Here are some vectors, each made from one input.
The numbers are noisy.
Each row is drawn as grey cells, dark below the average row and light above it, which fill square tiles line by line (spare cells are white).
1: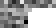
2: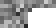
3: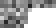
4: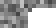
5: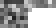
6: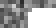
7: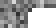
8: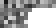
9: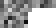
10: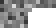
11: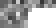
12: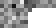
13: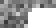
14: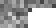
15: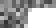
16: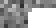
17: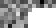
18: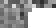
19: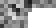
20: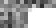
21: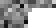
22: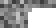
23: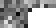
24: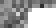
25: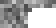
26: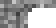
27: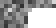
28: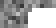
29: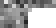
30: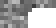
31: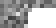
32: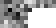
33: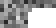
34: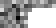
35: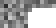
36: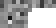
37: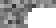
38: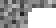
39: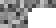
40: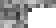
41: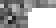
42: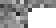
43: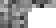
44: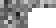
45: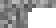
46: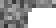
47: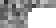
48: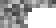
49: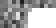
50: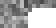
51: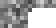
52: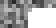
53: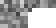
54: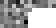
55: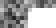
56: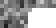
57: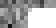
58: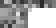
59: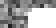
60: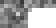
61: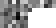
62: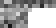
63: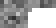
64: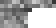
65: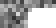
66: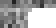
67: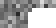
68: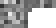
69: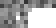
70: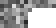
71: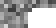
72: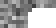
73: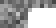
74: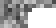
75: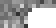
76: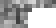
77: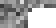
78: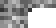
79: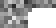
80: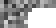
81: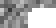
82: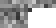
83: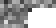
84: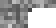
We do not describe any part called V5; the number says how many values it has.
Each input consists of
a true/false value, together with either a point on a 4-point line, or a value of V5.
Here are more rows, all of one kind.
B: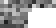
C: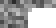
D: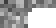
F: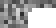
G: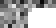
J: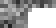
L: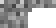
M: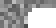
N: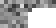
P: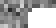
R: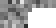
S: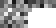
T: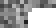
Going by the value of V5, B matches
M and R.
